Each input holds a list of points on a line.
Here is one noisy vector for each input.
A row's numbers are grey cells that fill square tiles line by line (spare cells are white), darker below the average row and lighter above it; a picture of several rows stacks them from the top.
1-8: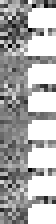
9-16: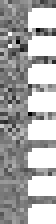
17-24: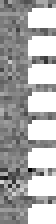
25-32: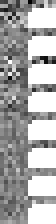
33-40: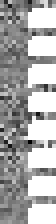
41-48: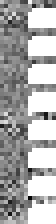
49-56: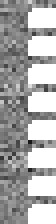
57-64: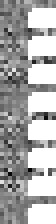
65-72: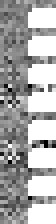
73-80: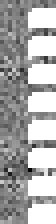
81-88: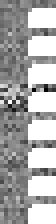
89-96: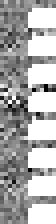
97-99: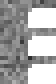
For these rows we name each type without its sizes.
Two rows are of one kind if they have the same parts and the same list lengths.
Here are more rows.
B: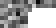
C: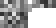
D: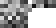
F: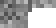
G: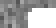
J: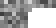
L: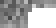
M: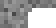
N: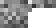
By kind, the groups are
B
C, F, J, L
D, N
G, M

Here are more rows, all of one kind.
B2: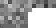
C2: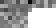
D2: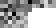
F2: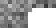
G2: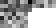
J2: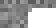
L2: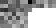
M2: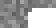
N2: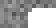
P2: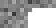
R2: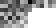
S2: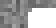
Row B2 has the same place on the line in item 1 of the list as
D2, F2, N2 and P2.
